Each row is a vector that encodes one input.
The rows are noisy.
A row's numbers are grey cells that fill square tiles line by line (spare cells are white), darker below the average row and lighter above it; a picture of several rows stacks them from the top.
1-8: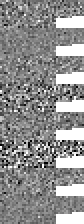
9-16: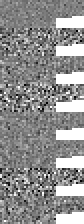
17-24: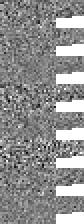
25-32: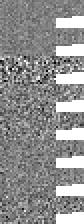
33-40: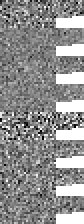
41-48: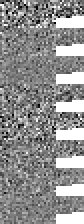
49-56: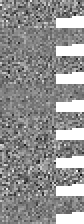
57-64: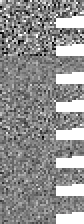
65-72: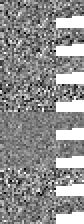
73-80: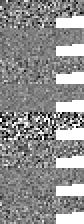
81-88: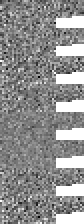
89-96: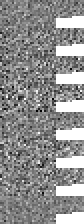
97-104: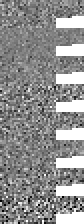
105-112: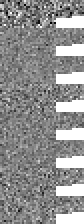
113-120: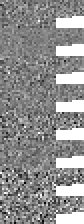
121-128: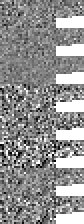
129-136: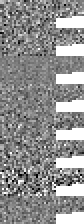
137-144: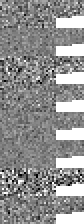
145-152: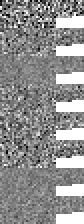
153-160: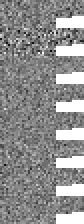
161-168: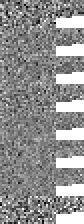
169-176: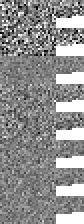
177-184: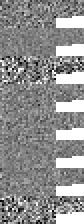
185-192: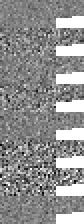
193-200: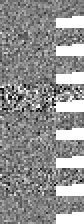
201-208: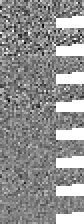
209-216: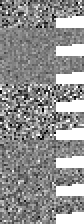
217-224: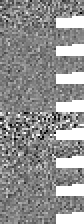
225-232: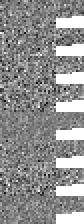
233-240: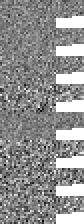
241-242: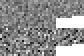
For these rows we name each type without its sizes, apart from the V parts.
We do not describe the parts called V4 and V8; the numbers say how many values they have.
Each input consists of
a point on a line and a true/false value, together with either a point on a line, or a value of V4 and a value of V8.
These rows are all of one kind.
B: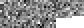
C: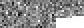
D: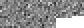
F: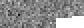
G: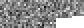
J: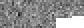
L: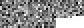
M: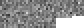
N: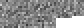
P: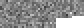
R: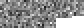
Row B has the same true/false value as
D and M.
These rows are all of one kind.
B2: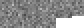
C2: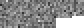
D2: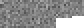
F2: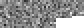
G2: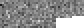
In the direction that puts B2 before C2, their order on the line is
D2, G2, F2, B2, C2.
